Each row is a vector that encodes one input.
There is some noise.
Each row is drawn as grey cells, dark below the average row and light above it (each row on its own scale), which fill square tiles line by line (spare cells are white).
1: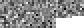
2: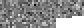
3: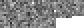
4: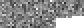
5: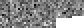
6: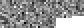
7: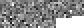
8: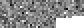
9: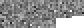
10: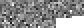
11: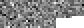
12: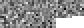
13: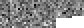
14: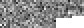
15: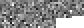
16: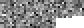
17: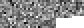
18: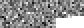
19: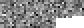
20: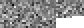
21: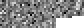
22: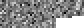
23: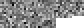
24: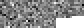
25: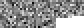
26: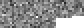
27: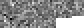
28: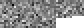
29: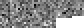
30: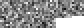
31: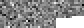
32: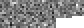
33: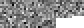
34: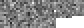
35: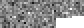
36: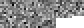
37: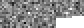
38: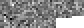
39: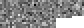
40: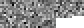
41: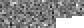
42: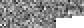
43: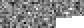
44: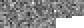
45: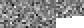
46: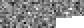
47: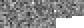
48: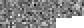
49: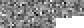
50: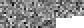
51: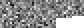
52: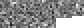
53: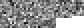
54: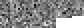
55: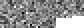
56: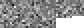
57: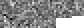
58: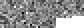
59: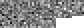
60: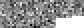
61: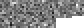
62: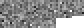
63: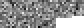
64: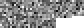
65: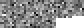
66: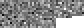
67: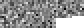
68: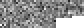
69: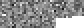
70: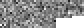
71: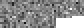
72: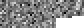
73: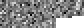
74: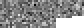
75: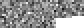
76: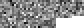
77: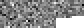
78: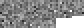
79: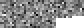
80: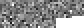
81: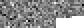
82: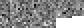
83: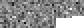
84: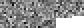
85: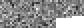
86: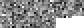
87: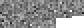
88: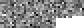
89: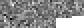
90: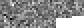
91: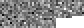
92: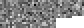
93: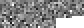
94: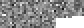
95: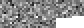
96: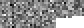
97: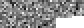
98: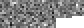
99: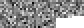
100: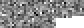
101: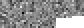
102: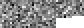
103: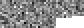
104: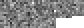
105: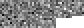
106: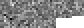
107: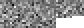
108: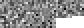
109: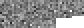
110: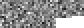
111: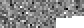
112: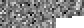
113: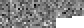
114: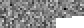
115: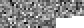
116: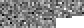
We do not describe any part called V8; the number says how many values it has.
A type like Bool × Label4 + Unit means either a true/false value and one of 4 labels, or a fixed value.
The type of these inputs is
Label6 × V8 + Tree10 + Unit.
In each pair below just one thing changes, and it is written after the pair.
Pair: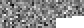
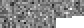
the label
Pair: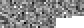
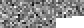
the label
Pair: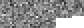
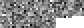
the value of V8
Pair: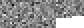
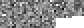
the label
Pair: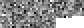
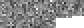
the value of V8
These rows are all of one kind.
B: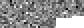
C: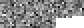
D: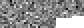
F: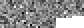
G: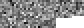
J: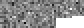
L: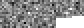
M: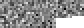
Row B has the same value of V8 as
D and G.
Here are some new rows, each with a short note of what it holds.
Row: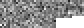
a fixed value
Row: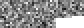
one of 6 labels and a value of V8
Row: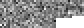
a fixed value
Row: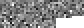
a node of a 10-node tree
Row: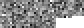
one of 6 labels and a value of V8
